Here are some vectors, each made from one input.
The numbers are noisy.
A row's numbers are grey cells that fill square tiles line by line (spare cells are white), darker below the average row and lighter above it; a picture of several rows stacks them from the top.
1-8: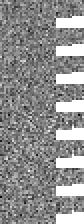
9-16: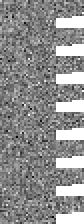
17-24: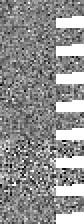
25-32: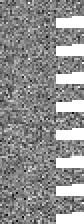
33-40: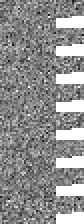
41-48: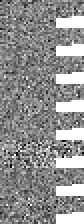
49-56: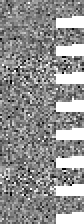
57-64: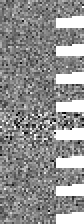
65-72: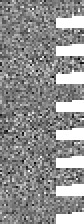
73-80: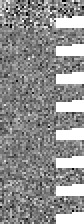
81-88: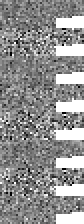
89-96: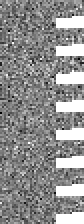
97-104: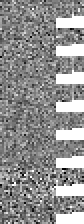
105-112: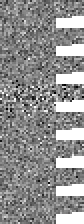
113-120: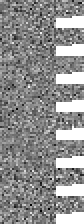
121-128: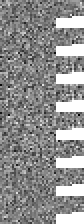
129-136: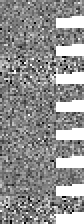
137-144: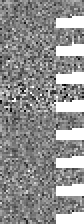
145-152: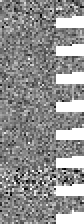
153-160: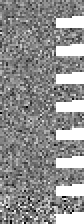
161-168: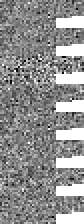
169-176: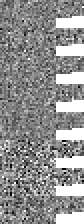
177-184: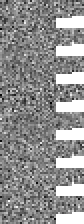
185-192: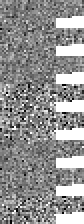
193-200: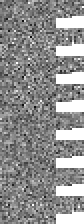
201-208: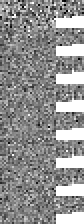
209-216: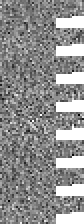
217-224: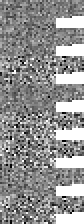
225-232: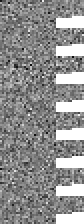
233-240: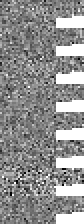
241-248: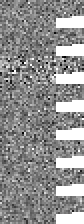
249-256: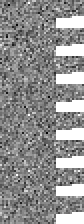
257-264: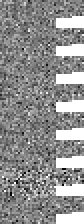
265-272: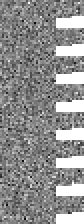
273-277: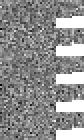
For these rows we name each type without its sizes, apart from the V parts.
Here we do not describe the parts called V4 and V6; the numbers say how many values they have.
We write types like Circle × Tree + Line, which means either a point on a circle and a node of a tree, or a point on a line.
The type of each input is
(Bool × (Circle + V6) + Unit) × V4.
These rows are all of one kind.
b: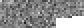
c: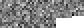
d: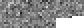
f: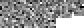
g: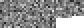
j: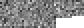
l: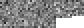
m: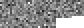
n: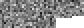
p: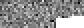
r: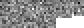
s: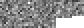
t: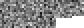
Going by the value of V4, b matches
c and d.
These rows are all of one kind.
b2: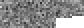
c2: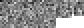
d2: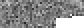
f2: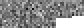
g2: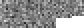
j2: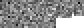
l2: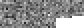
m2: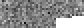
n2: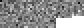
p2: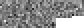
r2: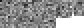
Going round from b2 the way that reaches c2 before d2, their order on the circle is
b2, r2, c2, l2, j2, n2, f2, p2, g2, m2, d2.
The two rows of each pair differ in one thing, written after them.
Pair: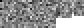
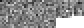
the place on the circle
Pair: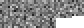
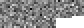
the true/false value
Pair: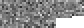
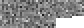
the true/false value
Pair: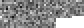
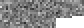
the place on the circle
